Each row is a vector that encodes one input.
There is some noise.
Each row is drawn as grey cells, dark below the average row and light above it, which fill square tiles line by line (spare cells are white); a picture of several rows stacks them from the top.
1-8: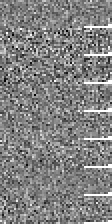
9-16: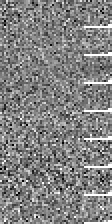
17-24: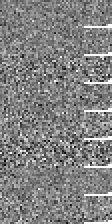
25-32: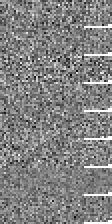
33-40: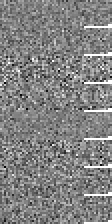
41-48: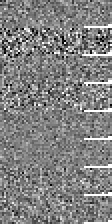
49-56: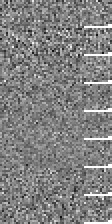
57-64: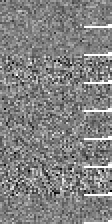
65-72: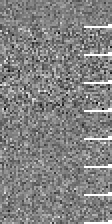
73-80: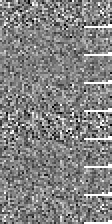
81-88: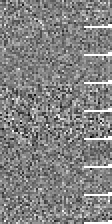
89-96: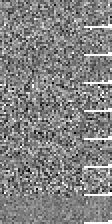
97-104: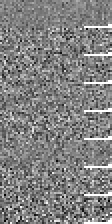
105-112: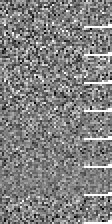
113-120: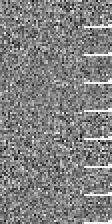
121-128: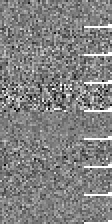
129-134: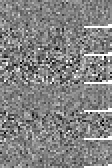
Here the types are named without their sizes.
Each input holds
a list of points on a line.
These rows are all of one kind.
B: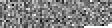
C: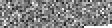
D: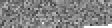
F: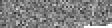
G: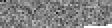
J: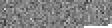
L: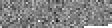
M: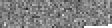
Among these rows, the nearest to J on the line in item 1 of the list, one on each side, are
G and L.
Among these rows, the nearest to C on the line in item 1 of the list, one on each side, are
B and D.
